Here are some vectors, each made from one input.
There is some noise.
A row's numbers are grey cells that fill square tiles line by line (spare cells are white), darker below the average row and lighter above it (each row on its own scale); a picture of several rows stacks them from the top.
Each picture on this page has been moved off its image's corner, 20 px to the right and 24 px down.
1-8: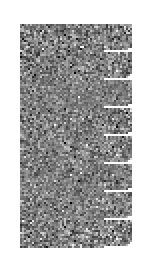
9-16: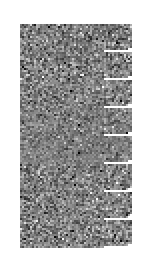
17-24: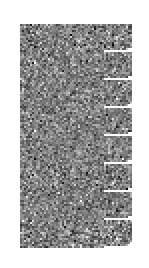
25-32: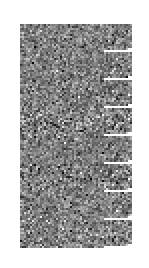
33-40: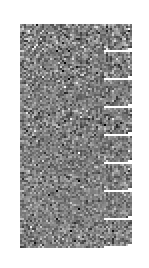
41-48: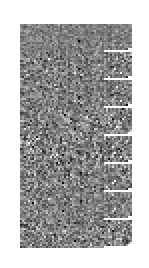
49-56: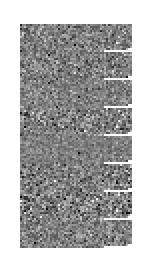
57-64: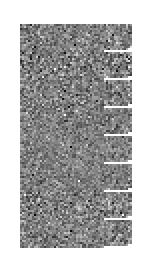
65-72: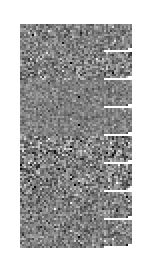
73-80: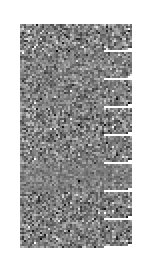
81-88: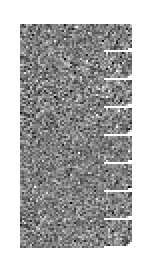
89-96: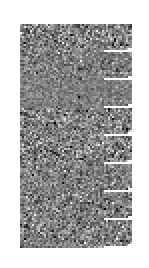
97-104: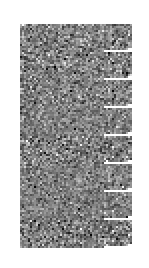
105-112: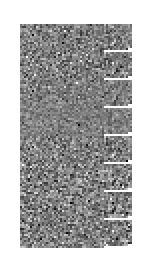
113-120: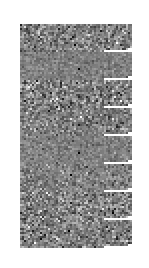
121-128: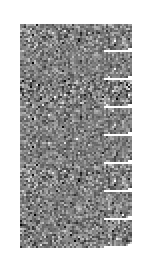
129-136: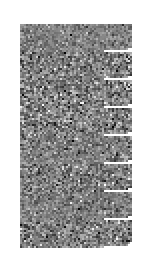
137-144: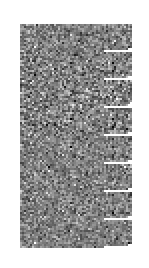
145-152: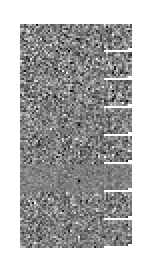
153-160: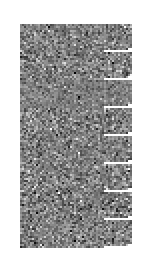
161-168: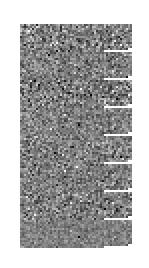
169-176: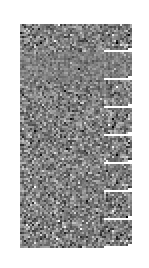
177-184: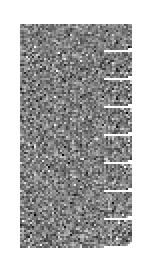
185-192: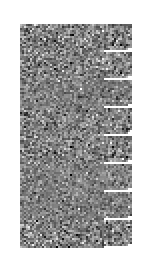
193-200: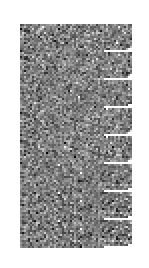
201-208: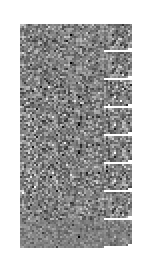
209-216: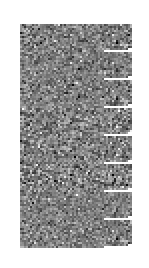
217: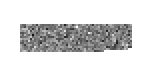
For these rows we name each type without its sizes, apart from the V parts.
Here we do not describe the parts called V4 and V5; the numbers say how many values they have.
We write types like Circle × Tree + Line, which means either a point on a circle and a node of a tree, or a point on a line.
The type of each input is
Bool × Bool × Bool × Bool × V5 + (Line + V4) × Tree.
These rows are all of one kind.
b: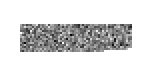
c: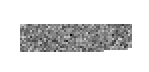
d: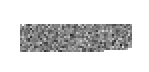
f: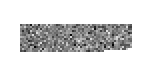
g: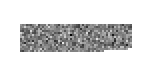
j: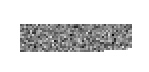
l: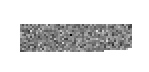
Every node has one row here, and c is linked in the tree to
d and g.
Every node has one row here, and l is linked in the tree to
b.
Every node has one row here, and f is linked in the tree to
j.
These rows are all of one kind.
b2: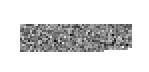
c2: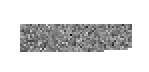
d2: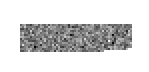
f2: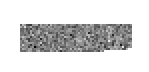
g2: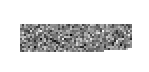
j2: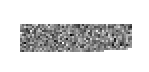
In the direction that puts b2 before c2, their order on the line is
g2, d2, f2, b2, j2, c2.
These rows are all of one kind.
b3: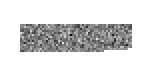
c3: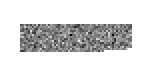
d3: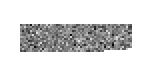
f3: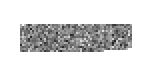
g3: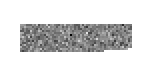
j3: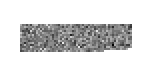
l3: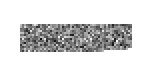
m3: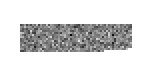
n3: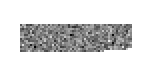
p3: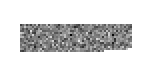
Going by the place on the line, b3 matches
c3, g3, m3 and p3.
